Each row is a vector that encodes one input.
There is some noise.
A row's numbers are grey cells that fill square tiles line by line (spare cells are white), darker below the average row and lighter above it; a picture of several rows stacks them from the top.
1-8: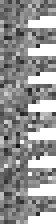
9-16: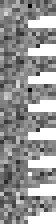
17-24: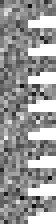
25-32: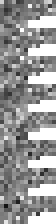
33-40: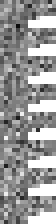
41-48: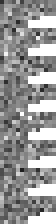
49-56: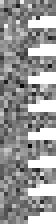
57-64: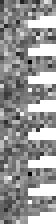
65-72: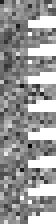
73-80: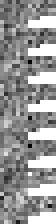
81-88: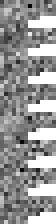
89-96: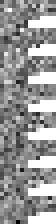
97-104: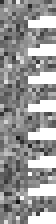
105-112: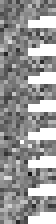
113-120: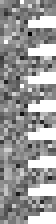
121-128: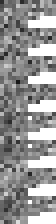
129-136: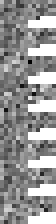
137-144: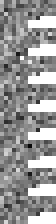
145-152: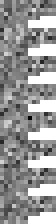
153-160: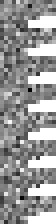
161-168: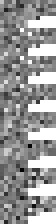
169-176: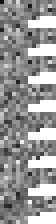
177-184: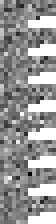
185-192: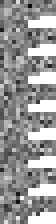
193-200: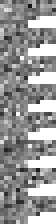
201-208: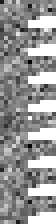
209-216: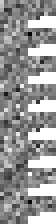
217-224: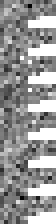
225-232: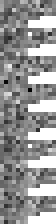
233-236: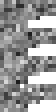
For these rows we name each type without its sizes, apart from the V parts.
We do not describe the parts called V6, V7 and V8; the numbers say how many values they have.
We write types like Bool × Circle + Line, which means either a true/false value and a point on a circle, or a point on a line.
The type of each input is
(Bool × V6 + Line × V7 × V8) × Line.
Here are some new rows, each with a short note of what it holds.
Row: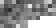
a point on a line, a true/false value and a value of V6
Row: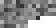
a point on a line, a true/false value and a value of V6
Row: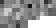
a point on each of two lines, a value of V7 and a value of V8
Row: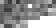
a point on a line, a true/false value and a value of V6
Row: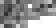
a point on a line, a true/false value and a value of V6
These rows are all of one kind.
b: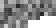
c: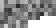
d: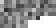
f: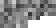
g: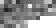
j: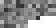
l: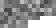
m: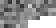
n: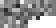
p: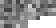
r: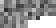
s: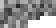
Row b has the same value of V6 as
c, f and s.
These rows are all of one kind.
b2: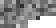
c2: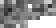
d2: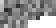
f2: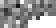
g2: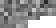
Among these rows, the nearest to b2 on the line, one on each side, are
c2 and g2.
